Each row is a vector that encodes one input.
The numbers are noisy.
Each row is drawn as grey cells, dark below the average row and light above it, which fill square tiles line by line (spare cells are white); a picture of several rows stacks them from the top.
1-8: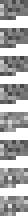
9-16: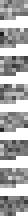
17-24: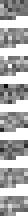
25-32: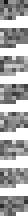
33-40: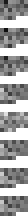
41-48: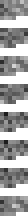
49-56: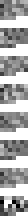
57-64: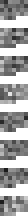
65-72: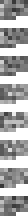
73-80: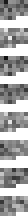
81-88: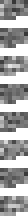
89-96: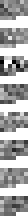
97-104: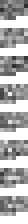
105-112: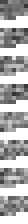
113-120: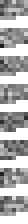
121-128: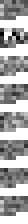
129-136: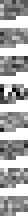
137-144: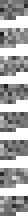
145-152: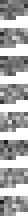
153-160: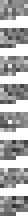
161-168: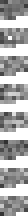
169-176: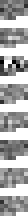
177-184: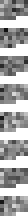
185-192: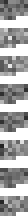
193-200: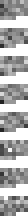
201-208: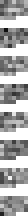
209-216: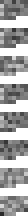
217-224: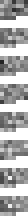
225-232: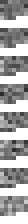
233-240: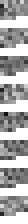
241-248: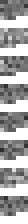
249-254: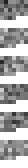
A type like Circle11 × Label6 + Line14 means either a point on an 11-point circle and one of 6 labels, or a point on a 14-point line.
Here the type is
List2(Bool × Line6).
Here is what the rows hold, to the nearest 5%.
All of them are lists of up to two items, each a point on a 6-point line and a true/false value: a few are empty, 45% hold one and 50% two.
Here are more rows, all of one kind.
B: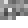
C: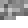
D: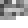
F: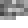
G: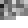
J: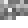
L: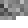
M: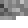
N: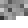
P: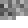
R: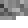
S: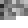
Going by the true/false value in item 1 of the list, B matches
C, J and N.
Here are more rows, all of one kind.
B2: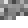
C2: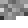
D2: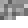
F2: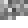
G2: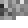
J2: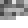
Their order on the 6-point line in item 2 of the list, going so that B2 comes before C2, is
B2, C2, G2, D2, J2, F2.
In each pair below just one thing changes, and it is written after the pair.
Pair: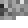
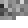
the place on the 6-point line in item 2 of the list
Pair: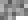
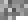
the place on the 6-point line in item 1 of the list
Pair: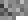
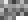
the true/false value in item 1 of the list
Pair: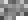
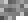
the place on the 6-point line in item 2 of the list
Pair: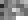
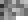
the place on the 6-point line in item 2 of the list
